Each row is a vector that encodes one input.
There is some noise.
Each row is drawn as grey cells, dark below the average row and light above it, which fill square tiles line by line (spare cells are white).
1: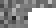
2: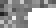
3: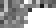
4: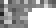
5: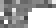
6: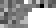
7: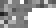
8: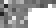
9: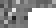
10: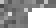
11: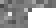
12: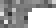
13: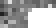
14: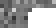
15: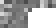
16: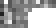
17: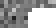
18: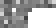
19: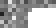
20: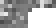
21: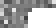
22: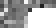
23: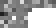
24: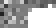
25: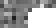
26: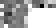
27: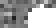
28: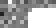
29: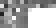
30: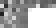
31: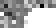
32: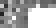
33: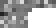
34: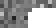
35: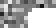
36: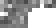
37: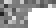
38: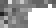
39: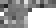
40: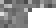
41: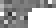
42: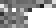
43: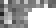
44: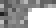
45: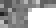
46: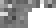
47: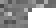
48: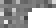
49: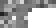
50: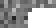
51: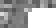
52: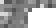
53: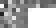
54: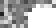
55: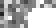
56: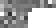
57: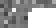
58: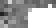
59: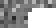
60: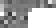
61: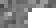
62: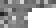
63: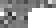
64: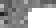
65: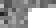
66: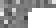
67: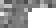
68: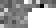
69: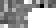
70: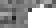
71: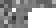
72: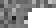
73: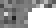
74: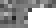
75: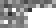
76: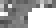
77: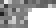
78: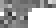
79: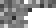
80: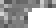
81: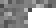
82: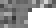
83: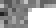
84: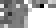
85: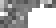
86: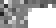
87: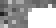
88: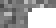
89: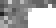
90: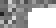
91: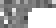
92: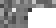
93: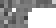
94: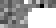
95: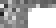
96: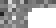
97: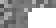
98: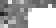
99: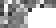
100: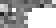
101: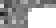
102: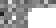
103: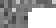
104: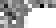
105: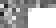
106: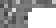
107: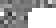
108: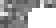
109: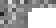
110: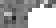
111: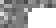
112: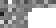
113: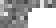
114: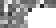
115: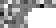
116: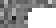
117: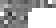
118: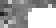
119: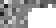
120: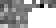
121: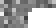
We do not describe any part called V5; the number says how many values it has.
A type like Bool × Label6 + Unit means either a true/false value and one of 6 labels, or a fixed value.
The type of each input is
Bool × Bool × Bool + Label6 + V5 × V5.
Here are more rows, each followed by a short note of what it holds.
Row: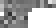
three true/false values
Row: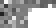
one of 6 labels
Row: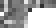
two values of V5
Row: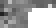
one of 6 labels
